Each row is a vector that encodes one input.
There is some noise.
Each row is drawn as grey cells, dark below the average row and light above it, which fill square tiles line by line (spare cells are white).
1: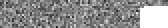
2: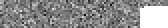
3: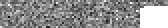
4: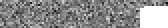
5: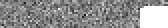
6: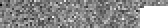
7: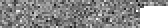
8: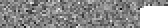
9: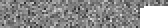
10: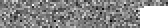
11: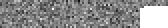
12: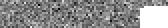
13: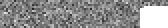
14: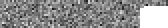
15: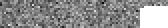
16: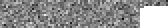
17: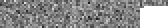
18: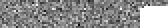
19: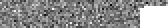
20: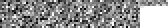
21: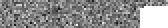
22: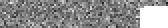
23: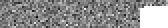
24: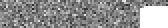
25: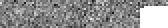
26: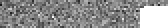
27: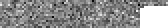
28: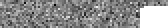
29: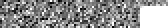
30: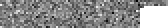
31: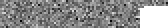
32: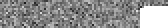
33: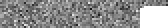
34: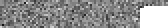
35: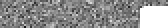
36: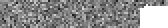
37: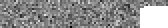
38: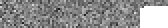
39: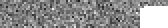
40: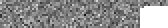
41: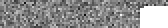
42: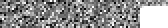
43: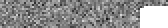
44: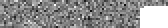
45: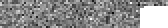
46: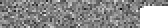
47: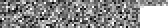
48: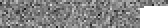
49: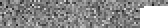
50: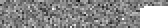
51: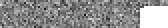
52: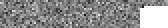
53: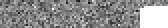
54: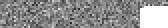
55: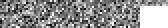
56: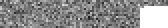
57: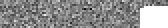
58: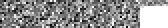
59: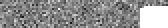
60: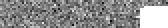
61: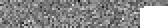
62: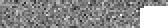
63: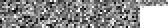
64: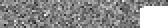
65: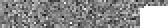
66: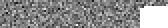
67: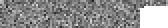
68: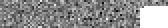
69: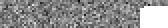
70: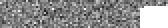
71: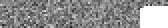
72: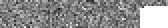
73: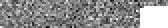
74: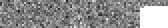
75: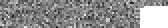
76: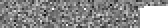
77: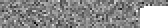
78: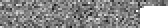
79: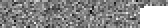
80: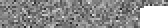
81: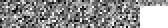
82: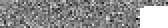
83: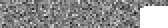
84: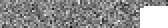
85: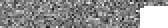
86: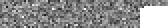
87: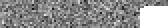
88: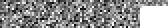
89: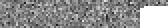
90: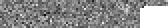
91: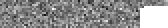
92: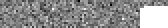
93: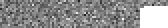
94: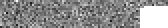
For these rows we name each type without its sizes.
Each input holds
a list of points on a line.
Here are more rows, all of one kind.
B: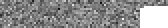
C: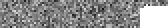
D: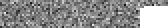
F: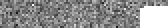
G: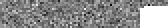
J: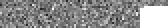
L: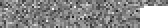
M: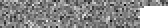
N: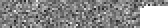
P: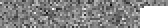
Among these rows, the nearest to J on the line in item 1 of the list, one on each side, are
B and F.
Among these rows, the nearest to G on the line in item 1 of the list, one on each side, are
N and P.
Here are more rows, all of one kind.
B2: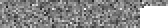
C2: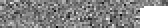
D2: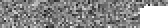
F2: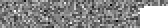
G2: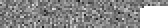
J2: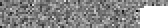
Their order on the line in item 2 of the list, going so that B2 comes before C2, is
F2, B2, D2, G2, C2, J2.
